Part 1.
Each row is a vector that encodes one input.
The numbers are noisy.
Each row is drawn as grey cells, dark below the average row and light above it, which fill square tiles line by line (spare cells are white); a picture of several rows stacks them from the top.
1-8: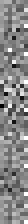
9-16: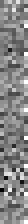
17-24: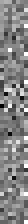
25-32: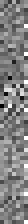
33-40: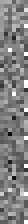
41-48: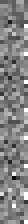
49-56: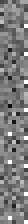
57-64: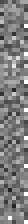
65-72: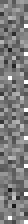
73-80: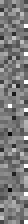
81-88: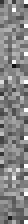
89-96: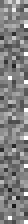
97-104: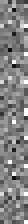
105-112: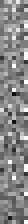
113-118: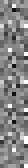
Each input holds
either a point on a 16-point circle, or a fixed value.
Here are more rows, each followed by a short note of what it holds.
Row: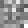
a point on a 16-point circle
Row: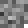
a point on a 16-point circle
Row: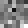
a point on a 16-point circle
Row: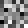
a fixed value
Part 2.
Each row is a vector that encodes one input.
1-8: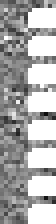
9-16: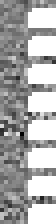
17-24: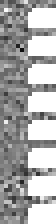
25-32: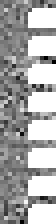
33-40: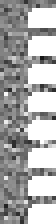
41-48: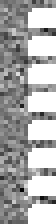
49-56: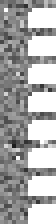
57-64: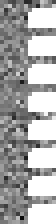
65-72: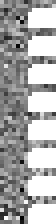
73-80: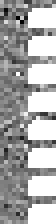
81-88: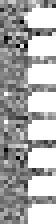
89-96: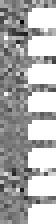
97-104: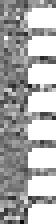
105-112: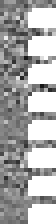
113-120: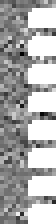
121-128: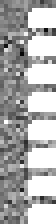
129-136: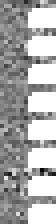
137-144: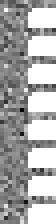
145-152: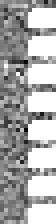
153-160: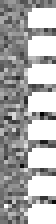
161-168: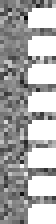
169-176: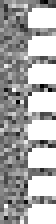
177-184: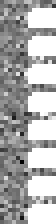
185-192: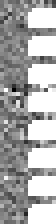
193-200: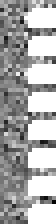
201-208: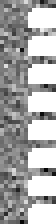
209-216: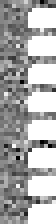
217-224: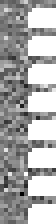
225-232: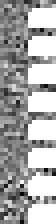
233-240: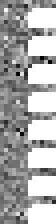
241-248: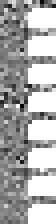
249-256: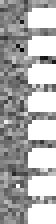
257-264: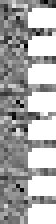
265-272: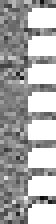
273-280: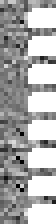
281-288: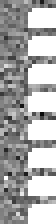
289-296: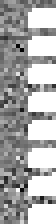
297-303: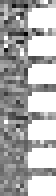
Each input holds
a point on a 7-point line.
